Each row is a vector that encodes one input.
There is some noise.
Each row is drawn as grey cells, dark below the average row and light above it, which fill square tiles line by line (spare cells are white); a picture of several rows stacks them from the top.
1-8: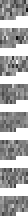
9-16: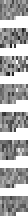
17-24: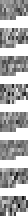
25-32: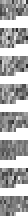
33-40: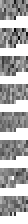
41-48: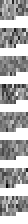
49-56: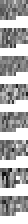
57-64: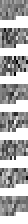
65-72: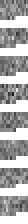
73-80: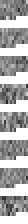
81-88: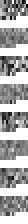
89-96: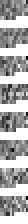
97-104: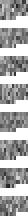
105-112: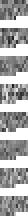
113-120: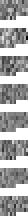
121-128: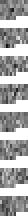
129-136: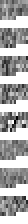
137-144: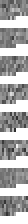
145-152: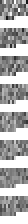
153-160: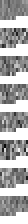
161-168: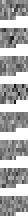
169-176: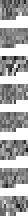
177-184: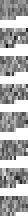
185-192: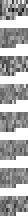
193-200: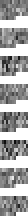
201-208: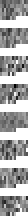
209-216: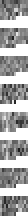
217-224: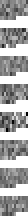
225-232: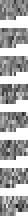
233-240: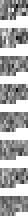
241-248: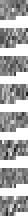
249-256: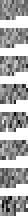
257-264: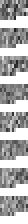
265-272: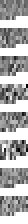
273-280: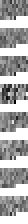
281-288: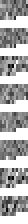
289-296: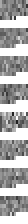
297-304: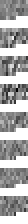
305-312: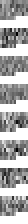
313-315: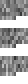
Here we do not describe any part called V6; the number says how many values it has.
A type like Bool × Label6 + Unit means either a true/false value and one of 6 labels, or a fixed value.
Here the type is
(Circle11 + V6) × Label10.
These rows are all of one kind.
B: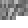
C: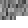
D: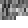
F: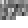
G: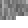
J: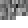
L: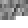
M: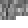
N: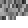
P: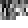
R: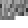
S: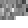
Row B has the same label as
J and R.
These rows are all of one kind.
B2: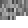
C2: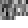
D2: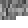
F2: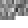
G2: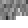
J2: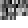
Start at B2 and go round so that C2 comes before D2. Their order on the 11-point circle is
B2, C2, G2, J2, F2, D2.
